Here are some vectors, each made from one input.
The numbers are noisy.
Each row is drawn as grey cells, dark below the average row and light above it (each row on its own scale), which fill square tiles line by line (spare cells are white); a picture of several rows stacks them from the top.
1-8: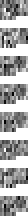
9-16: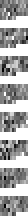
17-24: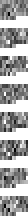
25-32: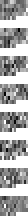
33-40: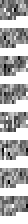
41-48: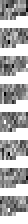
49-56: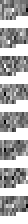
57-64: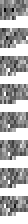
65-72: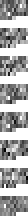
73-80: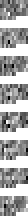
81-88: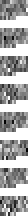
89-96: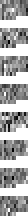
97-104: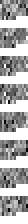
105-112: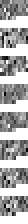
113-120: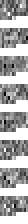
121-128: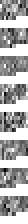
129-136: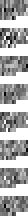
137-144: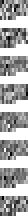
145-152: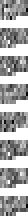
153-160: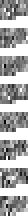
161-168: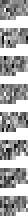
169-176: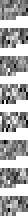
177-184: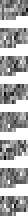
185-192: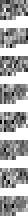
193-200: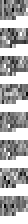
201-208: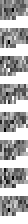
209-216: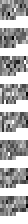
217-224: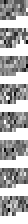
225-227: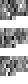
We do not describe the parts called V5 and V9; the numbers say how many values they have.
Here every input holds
a point on a 6-point line, together with either a true/false value and a value of V9, or a value of V5.
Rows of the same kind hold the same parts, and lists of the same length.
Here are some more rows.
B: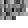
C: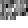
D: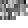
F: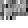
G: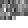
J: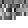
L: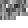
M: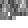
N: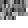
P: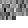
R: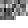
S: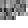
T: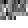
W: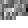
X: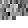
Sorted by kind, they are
B, D, G, J, L, M, N, R, S, T
C, F, P, W, X

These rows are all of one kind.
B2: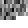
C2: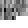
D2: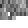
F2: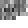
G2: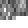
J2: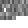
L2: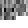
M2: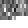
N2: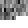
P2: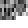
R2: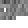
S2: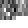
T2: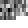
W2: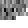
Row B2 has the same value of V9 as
J2, L2, R2 and S2.
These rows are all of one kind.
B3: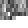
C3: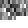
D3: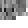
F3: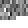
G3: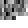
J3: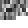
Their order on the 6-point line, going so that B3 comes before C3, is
B3, C3, F3, J3, D3, G3.
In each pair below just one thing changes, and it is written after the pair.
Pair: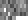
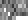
the value of V9
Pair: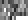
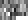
the value of V9
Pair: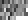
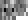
the place on the 6-point line
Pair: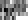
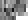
the value of V9
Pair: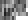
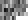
the value of V9
